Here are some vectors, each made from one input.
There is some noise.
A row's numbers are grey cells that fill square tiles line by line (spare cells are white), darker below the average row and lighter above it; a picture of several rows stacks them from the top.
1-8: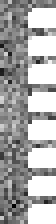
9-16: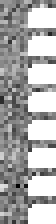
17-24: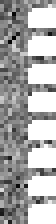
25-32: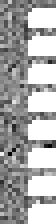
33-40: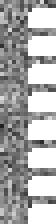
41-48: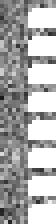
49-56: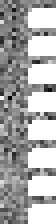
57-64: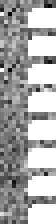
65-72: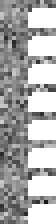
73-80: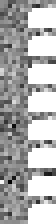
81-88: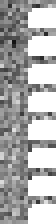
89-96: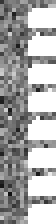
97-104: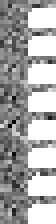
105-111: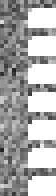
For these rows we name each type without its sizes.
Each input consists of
a point on a line, together with either a label, or a point on a line.
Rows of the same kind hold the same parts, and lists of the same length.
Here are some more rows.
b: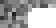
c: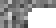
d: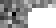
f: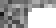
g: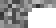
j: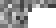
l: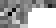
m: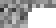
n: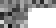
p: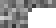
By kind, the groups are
b, c, d, f, g, n, p
j, l, m

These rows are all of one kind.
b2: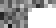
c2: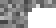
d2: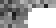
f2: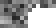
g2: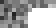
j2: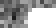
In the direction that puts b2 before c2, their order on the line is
j2, d2, b2, g2, c2, f2.
